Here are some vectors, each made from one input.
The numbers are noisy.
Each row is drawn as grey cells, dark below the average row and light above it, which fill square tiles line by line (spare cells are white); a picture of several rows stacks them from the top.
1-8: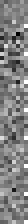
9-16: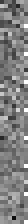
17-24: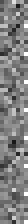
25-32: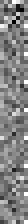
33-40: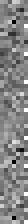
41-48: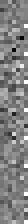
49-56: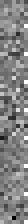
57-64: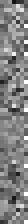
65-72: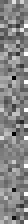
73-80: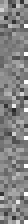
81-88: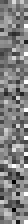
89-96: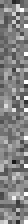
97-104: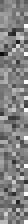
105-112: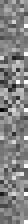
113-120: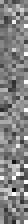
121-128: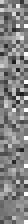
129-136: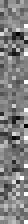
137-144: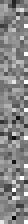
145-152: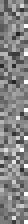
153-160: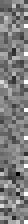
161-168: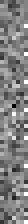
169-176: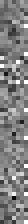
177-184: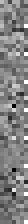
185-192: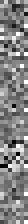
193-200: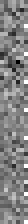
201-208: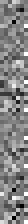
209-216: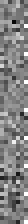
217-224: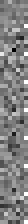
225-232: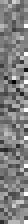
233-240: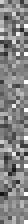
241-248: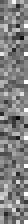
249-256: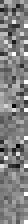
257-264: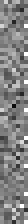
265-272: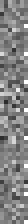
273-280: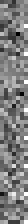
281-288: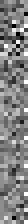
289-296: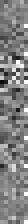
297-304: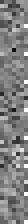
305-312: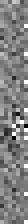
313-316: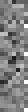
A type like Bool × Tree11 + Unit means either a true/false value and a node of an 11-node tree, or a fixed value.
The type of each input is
(Circle5 + Unit) × (Tree13 + Unit).
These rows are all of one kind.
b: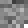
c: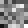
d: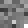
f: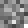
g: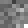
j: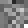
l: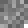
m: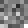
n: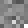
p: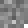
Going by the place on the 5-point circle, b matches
g and j.
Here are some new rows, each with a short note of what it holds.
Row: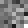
a point on a 5-point circle and a node of a 13-node tree
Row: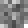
a node of a 13-node tree
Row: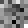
a fixed value
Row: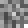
a node of a 13-node tree
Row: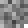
a node of a 13-node tree
